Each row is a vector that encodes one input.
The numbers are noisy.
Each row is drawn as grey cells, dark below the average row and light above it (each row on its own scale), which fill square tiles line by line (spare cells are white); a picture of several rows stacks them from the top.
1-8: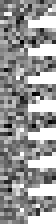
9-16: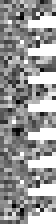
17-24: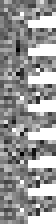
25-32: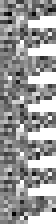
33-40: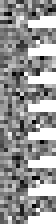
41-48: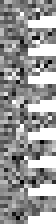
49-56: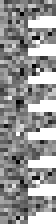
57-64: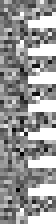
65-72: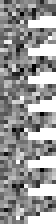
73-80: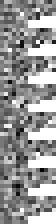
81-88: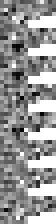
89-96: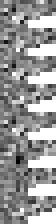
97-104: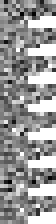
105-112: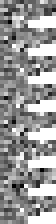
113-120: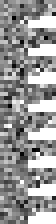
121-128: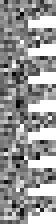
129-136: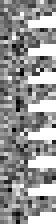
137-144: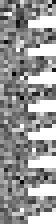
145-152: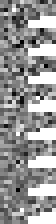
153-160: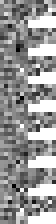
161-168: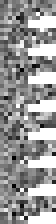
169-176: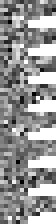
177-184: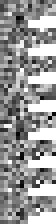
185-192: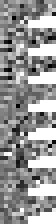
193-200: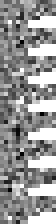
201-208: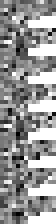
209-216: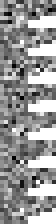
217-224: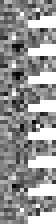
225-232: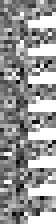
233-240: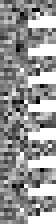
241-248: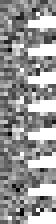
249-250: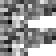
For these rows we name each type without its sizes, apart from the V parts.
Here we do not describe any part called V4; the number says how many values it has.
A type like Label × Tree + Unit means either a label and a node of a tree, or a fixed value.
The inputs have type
List(Bool × V4).
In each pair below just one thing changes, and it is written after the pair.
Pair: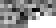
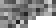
the value of V4 in item 1 of the list
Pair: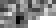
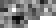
the true/false value in item 1 of the list
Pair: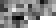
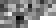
the true/false value in item 1 of the list
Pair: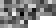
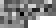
the true/false value in item 1 of the list
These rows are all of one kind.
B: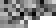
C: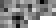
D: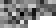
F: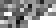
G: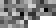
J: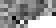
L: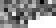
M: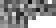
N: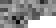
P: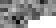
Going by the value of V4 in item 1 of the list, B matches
D, G, L and M.
